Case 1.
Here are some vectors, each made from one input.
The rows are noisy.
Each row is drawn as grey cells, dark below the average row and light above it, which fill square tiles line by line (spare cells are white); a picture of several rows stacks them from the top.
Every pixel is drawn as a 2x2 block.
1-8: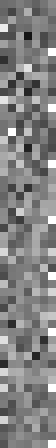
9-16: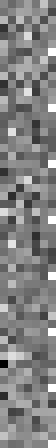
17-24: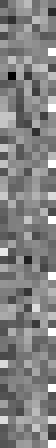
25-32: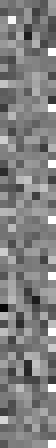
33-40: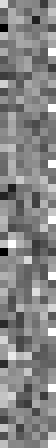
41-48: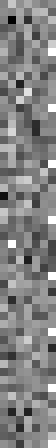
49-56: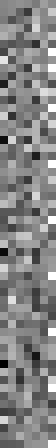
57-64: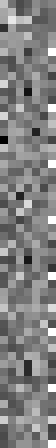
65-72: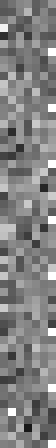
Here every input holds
a point on a 6-point line and a node of a 10-node tree.
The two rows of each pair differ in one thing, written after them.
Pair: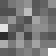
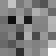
the place on the 6-point line
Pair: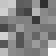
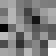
the node of the tree
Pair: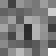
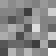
the place on the 6-point line
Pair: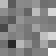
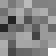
the node of the tree
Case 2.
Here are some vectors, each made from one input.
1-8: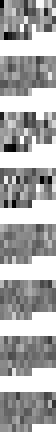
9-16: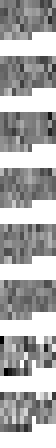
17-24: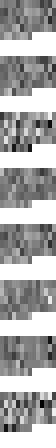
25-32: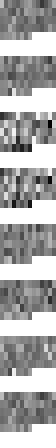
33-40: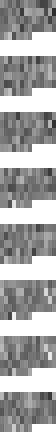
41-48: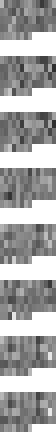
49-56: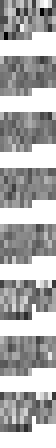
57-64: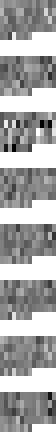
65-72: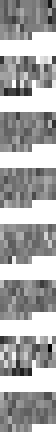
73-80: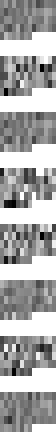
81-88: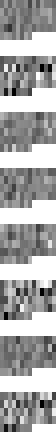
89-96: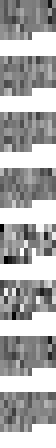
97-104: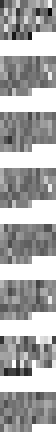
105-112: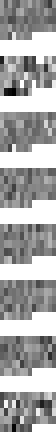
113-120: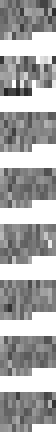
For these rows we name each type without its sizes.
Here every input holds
either a point on a line, or four true/false values.
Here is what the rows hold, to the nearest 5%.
About 25% of them hold a point on a line. The rest hold four true/false values.
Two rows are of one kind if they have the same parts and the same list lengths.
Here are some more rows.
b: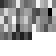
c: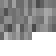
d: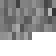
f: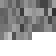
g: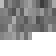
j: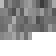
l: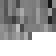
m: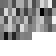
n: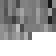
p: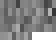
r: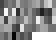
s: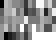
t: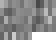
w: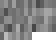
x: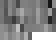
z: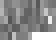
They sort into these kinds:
b, m, r, s
c, d, f, g, j, l, n, p, t, w, x, z

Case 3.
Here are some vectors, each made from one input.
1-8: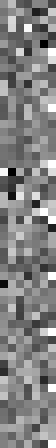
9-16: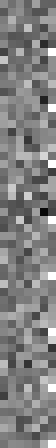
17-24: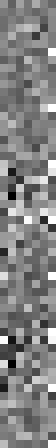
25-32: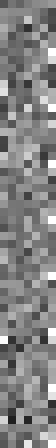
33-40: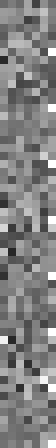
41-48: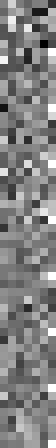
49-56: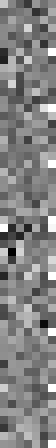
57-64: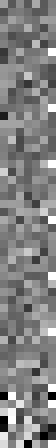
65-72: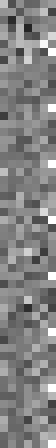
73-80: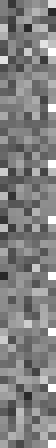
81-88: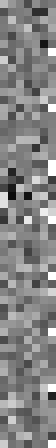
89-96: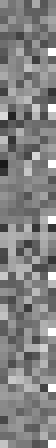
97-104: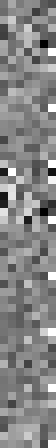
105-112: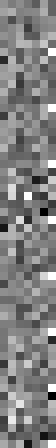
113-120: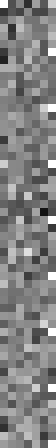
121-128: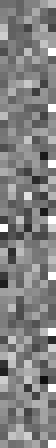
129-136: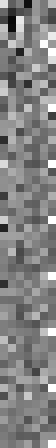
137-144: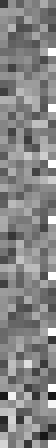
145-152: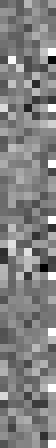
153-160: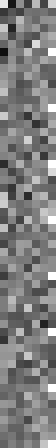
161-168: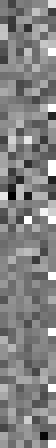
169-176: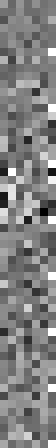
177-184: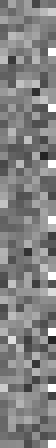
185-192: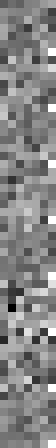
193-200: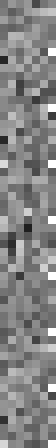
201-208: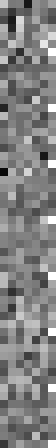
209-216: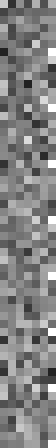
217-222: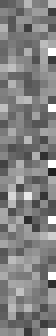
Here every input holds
either a point on a 20-point circle, or a fixed value, or a node of a 10-node tree.
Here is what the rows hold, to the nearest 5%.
About 65% of them hold a point on a 20-point circle. About 5% of them hold a fixed value. The rest hold a node of a 10-node tree.
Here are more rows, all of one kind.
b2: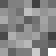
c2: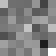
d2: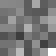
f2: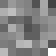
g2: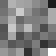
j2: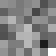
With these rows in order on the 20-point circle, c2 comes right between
d2 and j2.
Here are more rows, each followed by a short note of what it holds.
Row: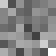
a point on a 20-point circle
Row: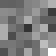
a node of a 10-node tree
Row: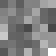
a node of a 10-node tree
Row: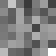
a fixed value
